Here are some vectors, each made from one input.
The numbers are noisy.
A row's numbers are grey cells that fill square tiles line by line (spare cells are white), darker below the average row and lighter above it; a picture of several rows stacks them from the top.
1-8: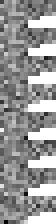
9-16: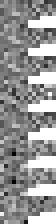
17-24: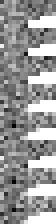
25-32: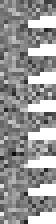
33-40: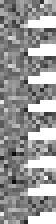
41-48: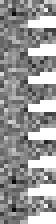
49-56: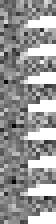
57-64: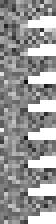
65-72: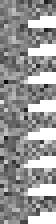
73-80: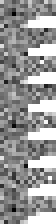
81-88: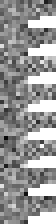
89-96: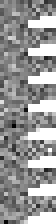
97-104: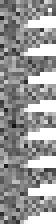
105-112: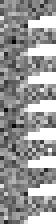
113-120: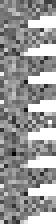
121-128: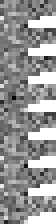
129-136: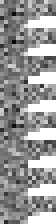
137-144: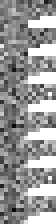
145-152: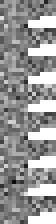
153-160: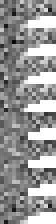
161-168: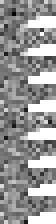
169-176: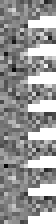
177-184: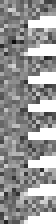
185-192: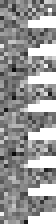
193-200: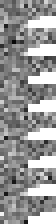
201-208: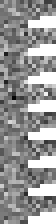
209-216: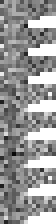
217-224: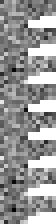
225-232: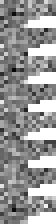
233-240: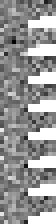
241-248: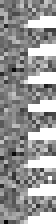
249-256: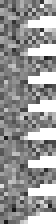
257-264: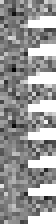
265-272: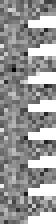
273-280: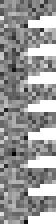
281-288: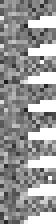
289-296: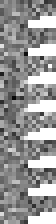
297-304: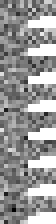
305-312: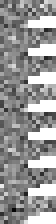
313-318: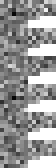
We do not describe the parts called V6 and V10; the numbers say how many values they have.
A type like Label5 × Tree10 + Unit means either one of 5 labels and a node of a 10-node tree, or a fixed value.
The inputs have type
Bool × V10 + (Circle5 + Unit) × V6.
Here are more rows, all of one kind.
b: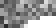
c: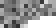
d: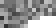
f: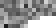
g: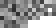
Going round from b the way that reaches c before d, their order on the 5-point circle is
b, c, g, d, f.
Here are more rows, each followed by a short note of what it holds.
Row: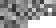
a point on a 5-point circle and a value of V6
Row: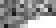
a value of V6
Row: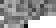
a true/false value and a value of V10
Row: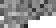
a true/false value and a value of V10
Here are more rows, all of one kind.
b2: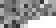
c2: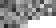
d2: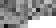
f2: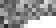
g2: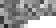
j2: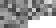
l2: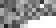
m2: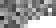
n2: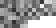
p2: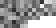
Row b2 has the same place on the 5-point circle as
l2, n2 and p2.
